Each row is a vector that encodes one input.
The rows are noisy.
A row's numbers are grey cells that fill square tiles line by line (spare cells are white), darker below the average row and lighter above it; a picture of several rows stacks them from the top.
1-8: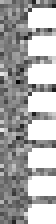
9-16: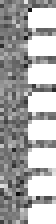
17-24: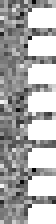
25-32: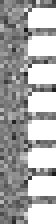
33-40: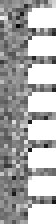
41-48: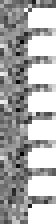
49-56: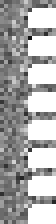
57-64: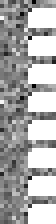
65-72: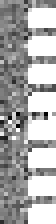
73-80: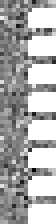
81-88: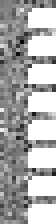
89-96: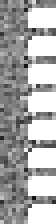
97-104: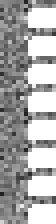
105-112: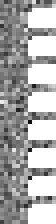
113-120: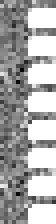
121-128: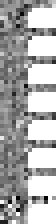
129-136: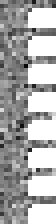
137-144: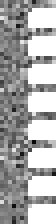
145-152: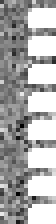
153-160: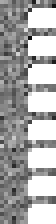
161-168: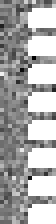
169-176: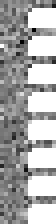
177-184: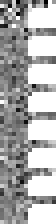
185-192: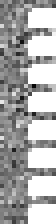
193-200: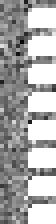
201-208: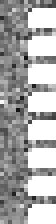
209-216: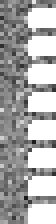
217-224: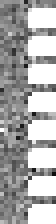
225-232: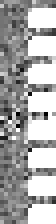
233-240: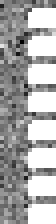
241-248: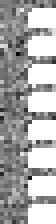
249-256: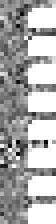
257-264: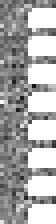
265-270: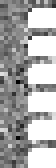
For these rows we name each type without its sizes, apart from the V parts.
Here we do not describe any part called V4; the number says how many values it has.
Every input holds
a list of items, each a true/false value and a value of V4.
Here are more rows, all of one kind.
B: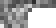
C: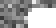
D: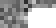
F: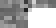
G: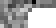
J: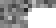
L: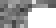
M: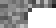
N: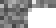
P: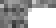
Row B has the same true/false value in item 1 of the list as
G and M.
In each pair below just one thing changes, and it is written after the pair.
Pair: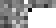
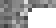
the value of V4 in item 1 of the list
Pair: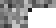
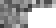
the true/false value in item 1 of the list
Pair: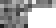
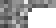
the true/false value in item 1 of the list
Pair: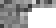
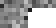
the true/false value in item 1 of the list
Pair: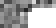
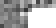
the value of V4 in item 1 of the list
